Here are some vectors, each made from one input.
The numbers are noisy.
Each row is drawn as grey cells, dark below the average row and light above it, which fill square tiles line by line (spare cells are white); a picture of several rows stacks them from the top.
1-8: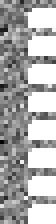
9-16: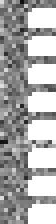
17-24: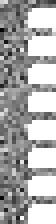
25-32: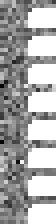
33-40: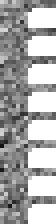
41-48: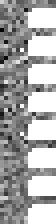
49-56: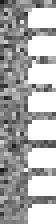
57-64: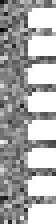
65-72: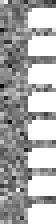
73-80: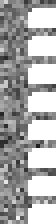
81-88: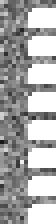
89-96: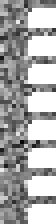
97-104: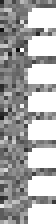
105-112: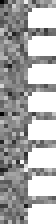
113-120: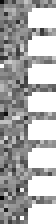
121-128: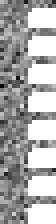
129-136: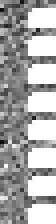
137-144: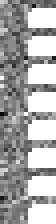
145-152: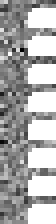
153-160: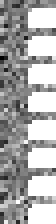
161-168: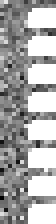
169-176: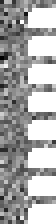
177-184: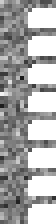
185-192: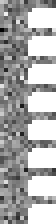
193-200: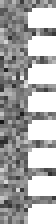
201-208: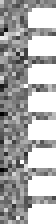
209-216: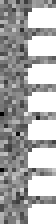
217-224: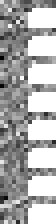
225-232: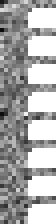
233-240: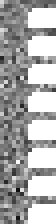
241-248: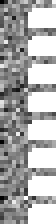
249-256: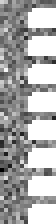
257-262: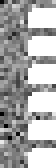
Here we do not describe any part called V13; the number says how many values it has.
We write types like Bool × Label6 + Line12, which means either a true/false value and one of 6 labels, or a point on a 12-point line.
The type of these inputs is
(Bool × Bool × Bool + V13) × Line11.
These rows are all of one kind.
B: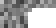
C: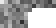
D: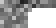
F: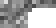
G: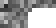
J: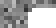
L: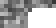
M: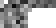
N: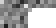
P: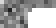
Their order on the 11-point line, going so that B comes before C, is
L, F, G, J, P, B, C, N, M, D.
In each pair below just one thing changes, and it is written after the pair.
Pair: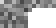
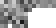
the place on the 11-point line
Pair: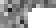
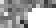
the place on the 11-point line
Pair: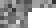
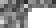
the place on the 11-point line
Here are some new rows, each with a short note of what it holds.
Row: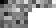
a point on an 11-point line and a value of V13
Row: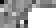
a point on an 11-point line and a value of V13
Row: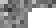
a point on an 11-point line and three true/false values
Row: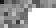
a point on an 11-point line and a value of V13
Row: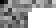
a point on an 11-point line and a value of V13
